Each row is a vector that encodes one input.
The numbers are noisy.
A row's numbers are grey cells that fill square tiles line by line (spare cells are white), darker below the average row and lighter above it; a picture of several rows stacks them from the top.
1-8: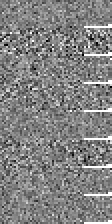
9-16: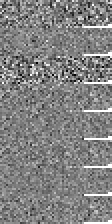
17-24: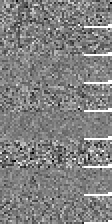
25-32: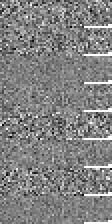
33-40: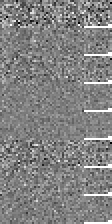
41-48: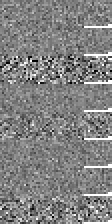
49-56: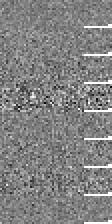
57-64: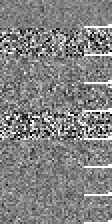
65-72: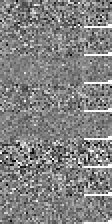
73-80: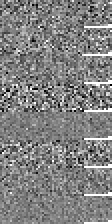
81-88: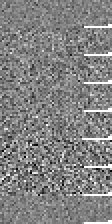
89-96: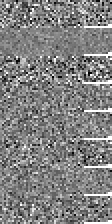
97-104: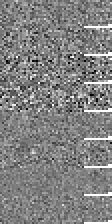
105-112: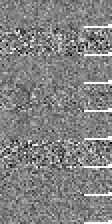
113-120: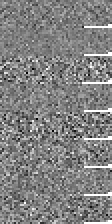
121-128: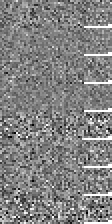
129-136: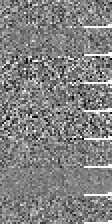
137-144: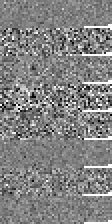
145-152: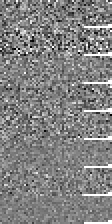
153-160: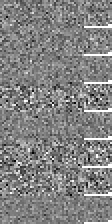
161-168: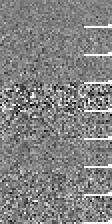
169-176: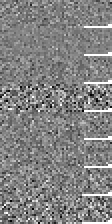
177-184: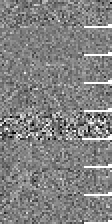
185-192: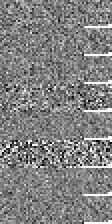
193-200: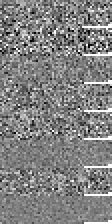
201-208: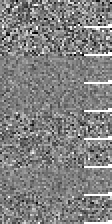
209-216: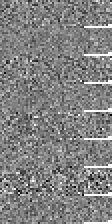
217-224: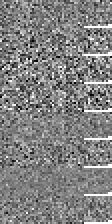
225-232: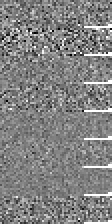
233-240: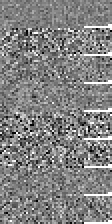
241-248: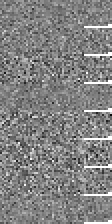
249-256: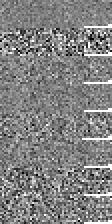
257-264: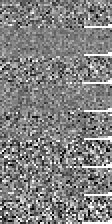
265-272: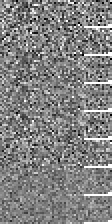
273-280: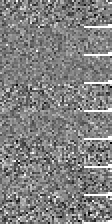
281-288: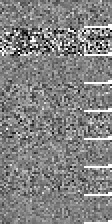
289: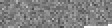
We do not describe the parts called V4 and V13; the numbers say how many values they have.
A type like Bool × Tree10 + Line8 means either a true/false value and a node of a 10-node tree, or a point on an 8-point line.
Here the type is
Bool × (Circle11 + V13) + V4.
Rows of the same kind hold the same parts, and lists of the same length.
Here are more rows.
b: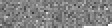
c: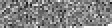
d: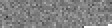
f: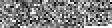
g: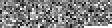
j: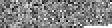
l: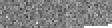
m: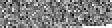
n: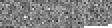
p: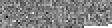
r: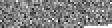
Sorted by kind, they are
b, c, f, l, n
d, j, p, r
g, m

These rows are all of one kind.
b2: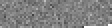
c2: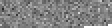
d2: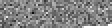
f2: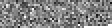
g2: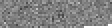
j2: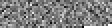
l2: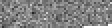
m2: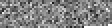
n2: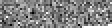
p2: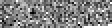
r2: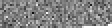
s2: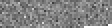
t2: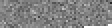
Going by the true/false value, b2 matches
g2, j2 and t2.
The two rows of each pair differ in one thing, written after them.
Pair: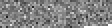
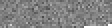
the true/false value
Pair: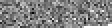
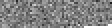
the place on the 11-point circle
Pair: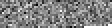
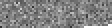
the place on the 11-point circle
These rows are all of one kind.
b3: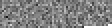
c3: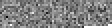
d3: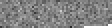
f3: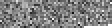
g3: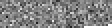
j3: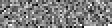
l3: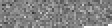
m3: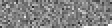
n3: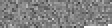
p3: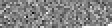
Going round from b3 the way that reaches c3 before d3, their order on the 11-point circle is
b3, c3, g3, m3, d3, f3, l3, n3, p3, j3.
